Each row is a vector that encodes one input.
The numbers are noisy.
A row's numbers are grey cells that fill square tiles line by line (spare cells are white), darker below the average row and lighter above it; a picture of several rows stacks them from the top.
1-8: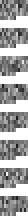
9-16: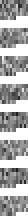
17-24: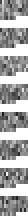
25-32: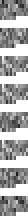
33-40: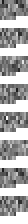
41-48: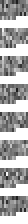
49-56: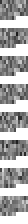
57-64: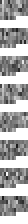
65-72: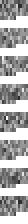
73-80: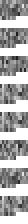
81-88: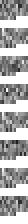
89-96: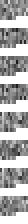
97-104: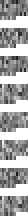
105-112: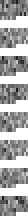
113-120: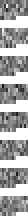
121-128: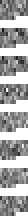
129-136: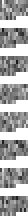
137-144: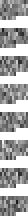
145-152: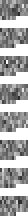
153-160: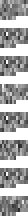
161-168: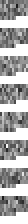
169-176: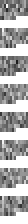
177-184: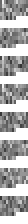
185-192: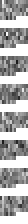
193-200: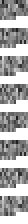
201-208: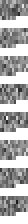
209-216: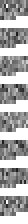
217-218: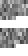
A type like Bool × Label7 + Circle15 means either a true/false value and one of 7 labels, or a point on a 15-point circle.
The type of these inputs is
Circle11.
